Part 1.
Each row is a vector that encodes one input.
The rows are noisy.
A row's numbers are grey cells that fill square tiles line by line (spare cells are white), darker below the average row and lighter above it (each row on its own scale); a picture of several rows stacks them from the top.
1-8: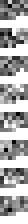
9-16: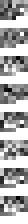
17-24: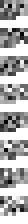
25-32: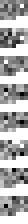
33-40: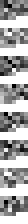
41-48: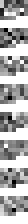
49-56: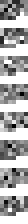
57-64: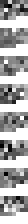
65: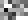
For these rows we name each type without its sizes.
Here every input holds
either a fixed value, or four true/false values.
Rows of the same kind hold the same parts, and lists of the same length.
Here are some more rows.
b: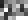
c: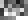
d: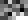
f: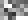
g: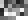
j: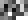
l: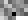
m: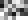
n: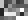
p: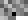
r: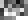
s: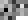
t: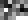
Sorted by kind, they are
b, d, f, j, l, m, p, s, t
c, g, n, r

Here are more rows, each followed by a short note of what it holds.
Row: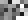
four true/false values
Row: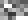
four true/false values
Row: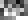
a fixed value
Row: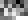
a fixed value
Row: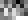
a fixed value
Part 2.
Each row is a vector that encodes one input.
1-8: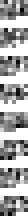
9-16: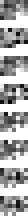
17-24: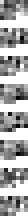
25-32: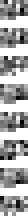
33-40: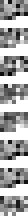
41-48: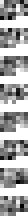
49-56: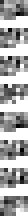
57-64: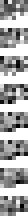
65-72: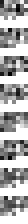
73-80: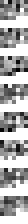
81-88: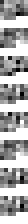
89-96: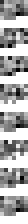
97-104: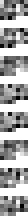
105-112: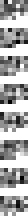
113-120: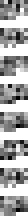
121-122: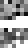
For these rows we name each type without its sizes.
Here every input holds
three true/false values.
